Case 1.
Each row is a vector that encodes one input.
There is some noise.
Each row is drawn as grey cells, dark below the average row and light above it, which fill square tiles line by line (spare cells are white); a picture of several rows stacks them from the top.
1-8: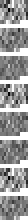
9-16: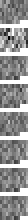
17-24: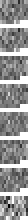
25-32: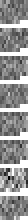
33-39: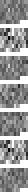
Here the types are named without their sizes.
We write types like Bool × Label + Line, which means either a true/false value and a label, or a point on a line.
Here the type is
Tree + Unit.
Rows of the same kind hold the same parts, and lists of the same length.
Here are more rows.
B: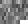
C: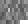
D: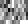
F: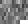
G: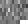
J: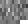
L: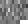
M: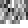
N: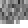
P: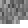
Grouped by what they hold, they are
B, C, F, G, J, L, N, P
D, M

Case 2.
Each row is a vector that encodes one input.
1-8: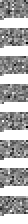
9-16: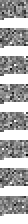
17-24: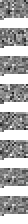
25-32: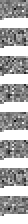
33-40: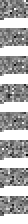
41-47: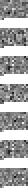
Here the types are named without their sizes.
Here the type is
Circle.
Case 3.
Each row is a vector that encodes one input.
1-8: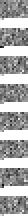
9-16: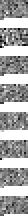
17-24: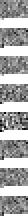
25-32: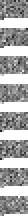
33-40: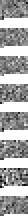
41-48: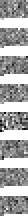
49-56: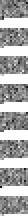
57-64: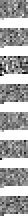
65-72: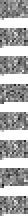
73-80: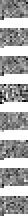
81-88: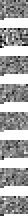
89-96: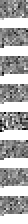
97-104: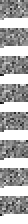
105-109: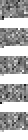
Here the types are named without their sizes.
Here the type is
Circle + Unit.
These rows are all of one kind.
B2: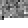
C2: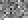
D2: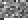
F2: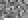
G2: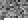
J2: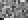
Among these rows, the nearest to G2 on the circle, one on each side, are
B2 and D2.
